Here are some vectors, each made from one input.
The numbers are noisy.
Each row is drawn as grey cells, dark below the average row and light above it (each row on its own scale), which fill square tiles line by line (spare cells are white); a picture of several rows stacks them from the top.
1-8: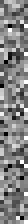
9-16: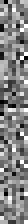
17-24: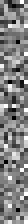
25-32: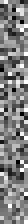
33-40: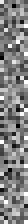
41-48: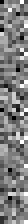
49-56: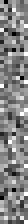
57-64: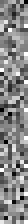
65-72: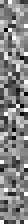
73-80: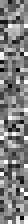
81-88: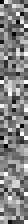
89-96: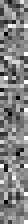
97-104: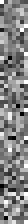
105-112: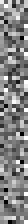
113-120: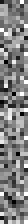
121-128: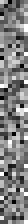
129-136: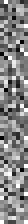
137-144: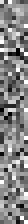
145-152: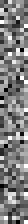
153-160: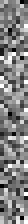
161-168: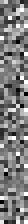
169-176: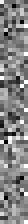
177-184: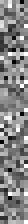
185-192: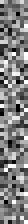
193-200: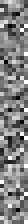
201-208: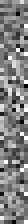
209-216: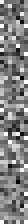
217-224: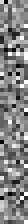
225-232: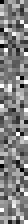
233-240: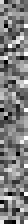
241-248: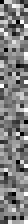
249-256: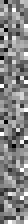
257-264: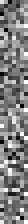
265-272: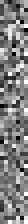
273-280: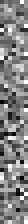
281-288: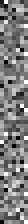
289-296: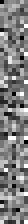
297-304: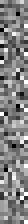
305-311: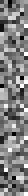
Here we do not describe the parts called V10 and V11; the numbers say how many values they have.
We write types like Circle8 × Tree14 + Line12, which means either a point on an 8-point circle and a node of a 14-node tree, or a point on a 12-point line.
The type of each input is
(Bool × (Circle16 + Unit) + V11) × V10.
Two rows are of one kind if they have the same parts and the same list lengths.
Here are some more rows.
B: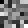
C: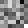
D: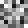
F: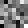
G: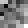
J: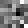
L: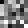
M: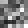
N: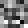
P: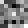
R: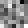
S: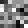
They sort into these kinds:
B, D, M, N, P
C, R, S
F, G, J, L

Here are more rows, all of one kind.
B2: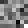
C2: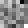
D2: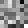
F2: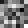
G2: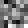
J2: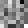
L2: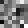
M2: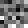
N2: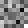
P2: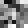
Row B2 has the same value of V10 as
G2, N2 and P2.
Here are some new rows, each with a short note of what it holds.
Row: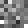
a true/false value and a value of V10
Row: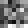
a true/false value and a value of V10
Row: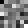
a point on a 16-point circle, a true/false value and a value of V10
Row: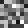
a true/false value and a value of V10
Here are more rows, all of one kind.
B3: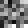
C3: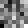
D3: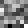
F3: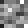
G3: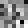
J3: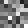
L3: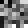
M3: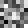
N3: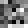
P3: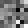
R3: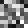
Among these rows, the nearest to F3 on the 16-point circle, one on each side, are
C3 and R3.
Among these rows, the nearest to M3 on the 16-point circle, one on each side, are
J3 and N3.
